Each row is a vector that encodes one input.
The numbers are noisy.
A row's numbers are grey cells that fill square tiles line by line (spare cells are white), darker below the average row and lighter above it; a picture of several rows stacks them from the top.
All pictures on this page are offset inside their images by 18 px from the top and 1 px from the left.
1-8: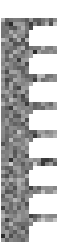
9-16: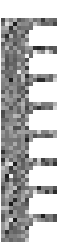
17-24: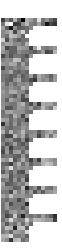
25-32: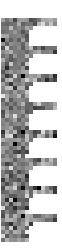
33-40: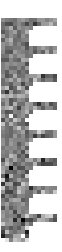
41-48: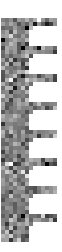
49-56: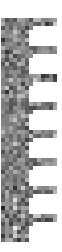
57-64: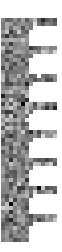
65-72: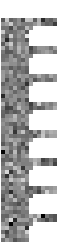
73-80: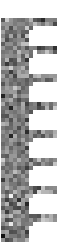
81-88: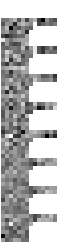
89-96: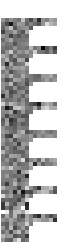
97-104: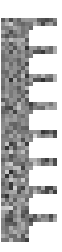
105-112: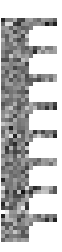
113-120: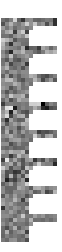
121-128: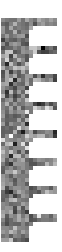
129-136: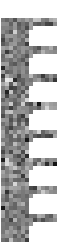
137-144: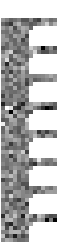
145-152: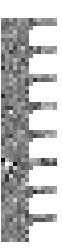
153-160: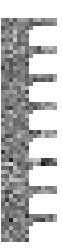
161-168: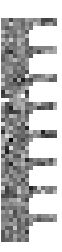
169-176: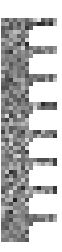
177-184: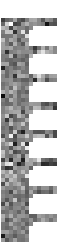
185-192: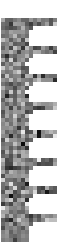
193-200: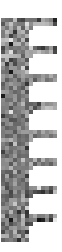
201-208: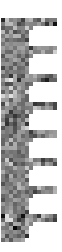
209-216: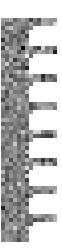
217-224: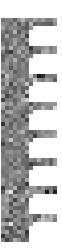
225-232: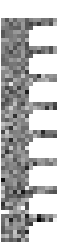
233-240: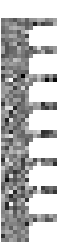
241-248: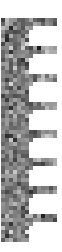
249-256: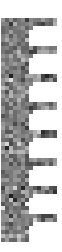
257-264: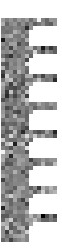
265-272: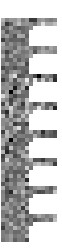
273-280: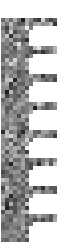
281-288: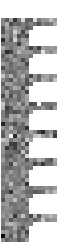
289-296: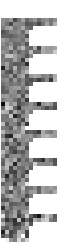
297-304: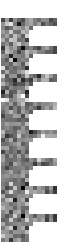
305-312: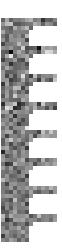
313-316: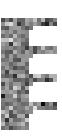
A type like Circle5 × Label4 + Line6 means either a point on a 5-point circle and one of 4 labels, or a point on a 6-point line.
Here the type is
Circle20 + List2(Circle8).
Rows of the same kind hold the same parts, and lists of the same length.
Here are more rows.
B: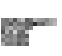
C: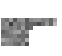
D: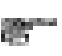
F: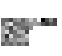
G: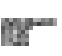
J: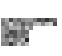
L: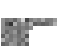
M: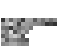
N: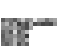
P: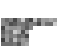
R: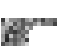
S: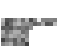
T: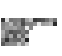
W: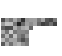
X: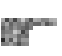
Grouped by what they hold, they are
B, C, G, L, N, P, S, X
D
F, J, R, T
M, W

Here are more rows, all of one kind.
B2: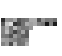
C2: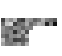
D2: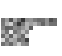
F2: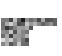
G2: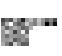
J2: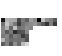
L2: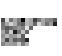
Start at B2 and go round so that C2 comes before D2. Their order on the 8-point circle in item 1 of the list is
B2, C2, J2, L2, D2, F2, G2.
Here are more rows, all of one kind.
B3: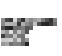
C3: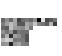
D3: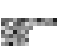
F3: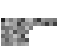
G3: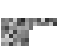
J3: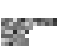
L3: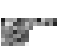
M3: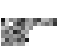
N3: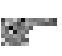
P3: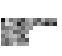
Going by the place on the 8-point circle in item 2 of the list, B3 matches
F3, J3 and P3.
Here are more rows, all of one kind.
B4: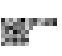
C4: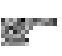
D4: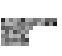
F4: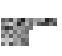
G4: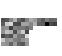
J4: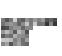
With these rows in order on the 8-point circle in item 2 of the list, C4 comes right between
B4 and G4.
